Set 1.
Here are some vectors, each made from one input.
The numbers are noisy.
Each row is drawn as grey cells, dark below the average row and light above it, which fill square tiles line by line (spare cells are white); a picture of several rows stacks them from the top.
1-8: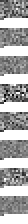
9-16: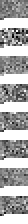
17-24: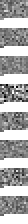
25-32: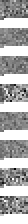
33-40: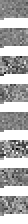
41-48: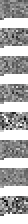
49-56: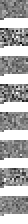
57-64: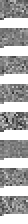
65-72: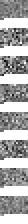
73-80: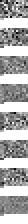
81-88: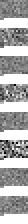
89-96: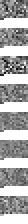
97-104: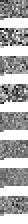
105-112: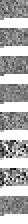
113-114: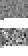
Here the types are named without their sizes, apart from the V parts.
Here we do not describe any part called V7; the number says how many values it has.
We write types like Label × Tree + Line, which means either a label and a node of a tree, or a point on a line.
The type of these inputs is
Bool × Bool × Bool × (Line × Line + Unit) × V7.
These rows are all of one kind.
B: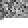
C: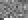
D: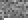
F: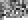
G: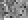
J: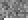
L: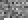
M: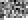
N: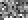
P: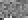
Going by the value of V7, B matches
F, L and P.
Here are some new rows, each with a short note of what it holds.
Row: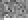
a point on each of two lines, three true/false values and a value of V7
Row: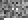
a point on each of two lines, three true/false values and a value of V7
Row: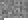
three true/false values and a value of V7
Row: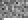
a point on each of two lines, three true/false values and a value of V7
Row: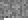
three true/false values and a value of V7
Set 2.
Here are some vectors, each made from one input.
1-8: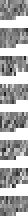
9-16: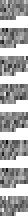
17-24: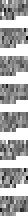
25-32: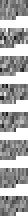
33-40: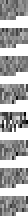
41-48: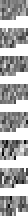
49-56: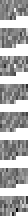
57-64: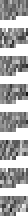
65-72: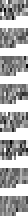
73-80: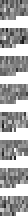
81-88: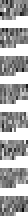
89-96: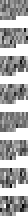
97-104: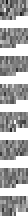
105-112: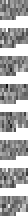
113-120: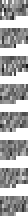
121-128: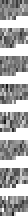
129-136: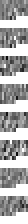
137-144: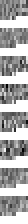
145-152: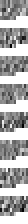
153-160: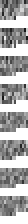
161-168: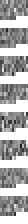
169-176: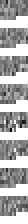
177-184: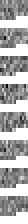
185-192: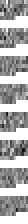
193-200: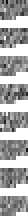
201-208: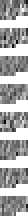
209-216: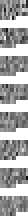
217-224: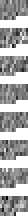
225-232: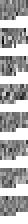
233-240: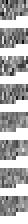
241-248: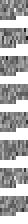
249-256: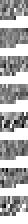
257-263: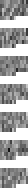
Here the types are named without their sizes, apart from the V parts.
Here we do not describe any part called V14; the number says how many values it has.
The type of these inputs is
Bool × Circle + V14.
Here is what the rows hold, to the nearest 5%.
About 50% of them hold a point on a circle and a true/false value. The rest hold a value of V14.
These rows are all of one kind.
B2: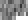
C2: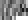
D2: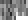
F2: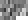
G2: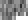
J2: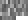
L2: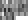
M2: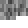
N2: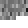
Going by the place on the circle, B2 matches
F2 and G2.
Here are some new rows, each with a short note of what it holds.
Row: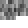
a point on a circle and a true/false value
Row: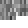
a point on a circle and a true/false value
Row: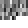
a value of V14
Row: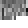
a point on a circle and a true/false value
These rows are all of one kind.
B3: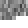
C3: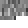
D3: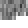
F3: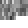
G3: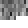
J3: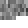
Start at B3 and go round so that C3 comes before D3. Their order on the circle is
B3, J3, C3, F3, G3, D3.
